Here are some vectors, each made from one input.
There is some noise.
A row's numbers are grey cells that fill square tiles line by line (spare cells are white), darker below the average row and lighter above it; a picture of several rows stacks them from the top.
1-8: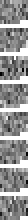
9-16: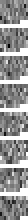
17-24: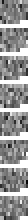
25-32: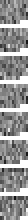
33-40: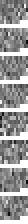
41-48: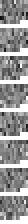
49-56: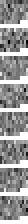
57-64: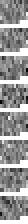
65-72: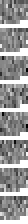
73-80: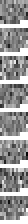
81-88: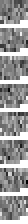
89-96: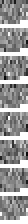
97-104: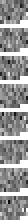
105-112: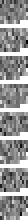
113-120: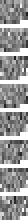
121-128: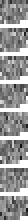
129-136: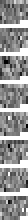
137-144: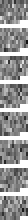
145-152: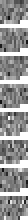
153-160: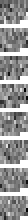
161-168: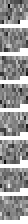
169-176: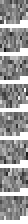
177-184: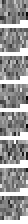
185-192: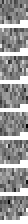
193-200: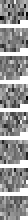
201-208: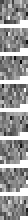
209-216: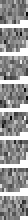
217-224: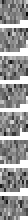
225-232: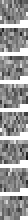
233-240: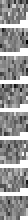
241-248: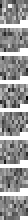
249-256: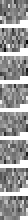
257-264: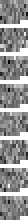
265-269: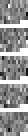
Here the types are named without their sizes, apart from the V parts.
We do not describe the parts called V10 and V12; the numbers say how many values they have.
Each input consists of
a true/false value and a value of V12, together with either a point on a line, or a value of V10.
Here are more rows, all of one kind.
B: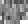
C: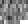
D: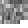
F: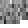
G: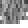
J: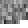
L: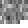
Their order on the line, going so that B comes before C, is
J, D, B, L, C, G, F.
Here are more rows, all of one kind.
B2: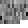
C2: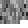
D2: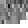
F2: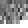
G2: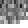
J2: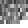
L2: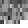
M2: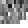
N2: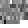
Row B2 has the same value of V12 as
C2, D2 and M2.
